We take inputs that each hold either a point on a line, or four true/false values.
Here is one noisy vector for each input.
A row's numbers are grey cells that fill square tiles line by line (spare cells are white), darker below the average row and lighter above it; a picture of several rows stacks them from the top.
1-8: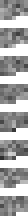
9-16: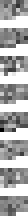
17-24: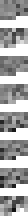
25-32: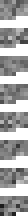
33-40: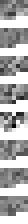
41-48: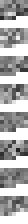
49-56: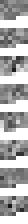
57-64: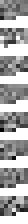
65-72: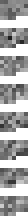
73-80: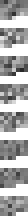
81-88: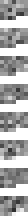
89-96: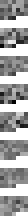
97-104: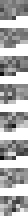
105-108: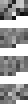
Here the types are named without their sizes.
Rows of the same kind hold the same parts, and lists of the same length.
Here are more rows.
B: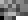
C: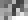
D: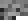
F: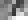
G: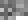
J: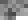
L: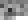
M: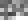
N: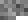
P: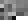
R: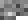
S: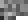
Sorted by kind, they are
B, C, D, F, J, N, P, R, S
G, L, M

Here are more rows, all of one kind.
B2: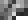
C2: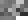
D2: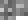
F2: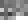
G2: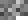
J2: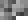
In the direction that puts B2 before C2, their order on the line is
J2, B2, D2, F2, G2, C2.
